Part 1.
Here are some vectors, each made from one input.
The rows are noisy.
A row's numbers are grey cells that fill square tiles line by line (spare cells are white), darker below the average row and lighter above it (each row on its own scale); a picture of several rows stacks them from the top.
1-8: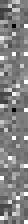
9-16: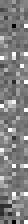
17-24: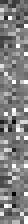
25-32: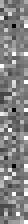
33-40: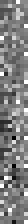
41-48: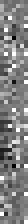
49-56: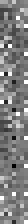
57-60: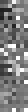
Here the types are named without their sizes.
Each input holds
a point on a line.
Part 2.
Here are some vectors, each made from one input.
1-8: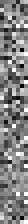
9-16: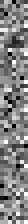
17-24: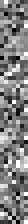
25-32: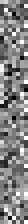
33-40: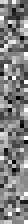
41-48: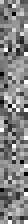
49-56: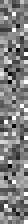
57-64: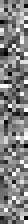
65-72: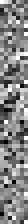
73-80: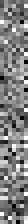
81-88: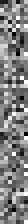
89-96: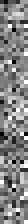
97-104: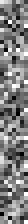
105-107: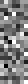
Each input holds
five true/false values.
